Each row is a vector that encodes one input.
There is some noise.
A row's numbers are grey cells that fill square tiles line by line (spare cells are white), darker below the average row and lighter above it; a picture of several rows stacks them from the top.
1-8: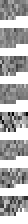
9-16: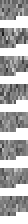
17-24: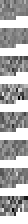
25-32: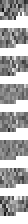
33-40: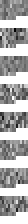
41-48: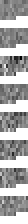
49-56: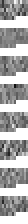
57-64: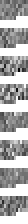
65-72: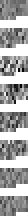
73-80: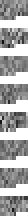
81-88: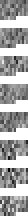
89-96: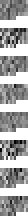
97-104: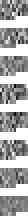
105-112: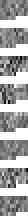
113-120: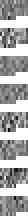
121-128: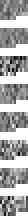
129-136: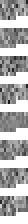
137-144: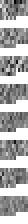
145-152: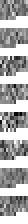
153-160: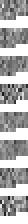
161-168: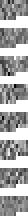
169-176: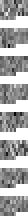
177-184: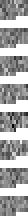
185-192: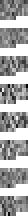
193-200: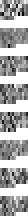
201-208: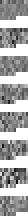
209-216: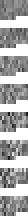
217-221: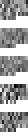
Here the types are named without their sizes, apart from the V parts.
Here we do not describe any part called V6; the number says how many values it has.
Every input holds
either a point on a line and a true/false value, or a value of V6.
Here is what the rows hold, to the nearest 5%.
About 75% of them hold a point on a line and a true/false value. The rest hold a value of V6.
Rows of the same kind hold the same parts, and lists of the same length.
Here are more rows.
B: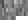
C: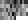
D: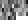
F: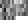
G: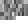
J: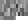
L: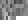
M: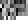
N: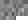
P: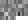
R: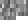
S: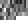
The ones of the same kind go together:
B, C, F, G, J, L, M, N, P, R
D, S

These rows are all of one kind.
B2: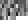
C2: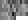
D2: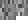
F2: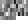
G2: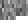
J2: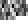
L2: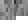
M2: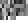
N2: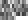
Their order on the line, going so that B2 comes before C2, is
B2, M2, C2, G2, J2, N2, L2, D2, F2.
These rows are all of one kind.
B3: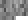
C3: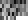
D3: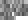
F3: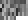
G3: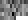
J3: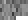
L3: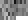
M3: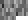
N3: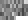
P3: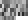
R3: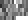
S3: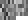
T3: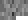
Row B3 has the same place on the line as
C3, G3, L3 and T3.
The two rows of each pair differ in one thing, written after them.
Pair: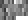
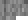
the true/false value
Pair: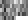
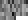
the true/false value
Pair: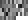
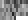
the place on the line
